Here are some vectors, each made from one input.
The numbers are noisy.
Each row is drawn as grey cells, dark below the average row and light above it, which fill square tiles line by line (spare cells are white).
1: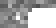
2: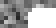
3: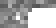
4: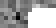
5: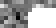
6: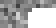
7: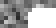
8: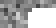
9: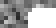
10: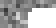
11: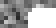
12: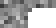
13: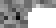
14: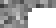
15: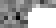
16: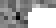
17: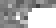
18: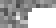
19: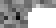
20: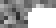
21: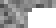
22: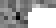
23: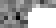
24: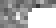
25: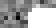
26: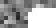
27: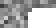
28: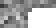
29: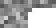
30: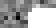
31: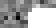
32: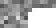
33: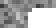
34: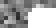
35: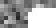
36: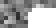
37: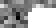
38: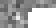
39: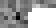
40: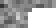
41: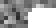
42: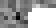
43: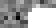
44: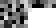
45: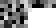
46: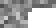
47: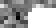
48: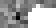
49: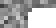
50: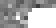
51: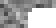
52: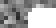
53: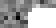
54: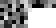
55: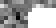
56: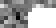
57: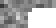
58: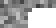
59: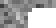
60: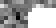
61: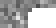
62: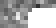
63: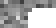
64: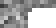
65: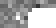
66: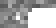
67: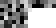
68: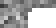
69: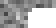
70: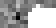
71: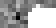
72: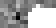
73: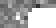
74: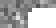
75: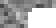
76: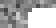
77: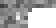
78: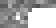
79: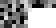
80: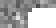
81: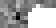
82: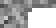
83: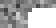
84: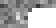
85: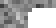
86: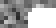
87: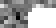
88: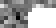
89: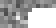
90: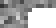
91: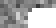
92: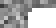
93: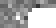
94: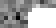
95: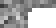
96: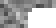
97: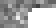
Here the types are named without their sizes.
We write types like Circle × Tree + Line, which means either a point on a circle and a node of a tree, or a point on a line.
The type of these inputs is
List(Line).
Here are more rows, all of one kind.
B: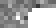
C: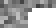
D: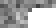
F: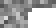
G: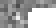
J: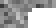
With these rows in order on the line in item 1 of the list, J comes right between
C and D.
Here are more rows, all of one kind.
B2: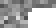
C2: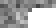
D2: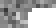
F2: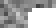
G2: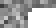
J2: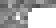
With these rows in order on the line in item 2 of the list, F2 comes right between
C2 and D2.
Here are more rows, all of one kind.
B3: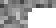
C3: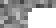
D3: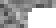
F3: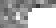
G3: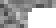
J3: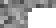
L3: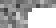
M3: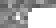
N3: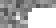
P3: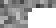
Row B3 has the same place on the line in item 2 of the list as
C3, D3 and G3.
